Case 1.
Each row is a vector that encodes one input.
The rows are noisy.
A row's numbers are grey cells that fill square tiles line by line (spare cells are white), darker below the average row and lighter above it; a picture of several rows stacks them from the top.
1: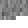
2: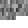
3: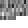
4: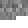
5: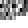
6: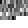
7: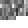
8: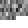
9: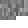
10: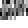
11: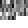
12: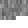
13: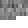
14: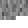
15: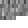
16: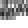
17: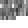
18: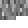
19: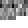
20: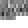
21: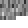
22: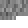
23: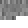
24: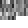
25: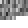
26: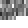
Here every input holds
a point on a 4-point line.
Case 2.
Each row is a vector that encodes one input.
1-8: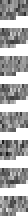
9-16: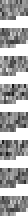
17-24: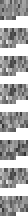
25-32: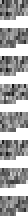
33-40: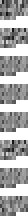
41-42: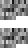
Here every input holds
a point on a 7-point line.
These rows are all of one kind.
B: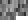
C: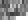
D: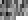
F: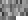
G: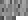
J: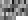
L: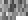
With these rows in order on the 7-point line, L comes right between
F and J.
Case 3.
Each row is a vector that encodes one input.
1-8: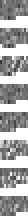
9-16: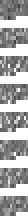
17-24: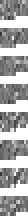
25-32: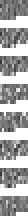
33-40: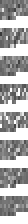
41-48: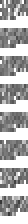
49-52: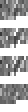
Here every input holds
a point on a 4-point line and a point on a 5-point line.
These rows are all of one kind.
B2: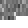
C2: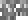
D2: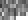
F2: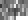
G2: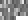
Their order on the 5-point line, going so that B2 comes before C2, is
B2, G2, D2, F2, C2.
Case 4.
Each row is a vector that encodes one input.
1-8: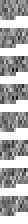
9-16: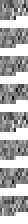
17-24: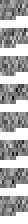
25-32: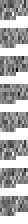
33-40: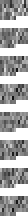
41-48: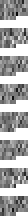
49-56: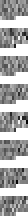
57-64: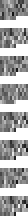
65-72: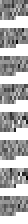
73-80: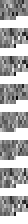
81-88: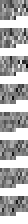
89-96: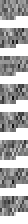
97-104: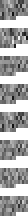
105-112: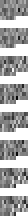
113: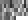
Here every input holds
a point on a 20-point line.
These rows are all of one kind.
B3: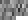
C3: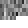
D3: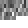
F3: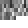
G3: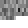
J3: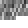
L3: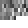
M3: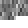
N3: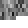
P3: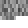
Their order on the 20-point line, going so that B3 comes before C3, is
L3, F3, D3, J3, M3, P3, G3, B3, N3, C3.
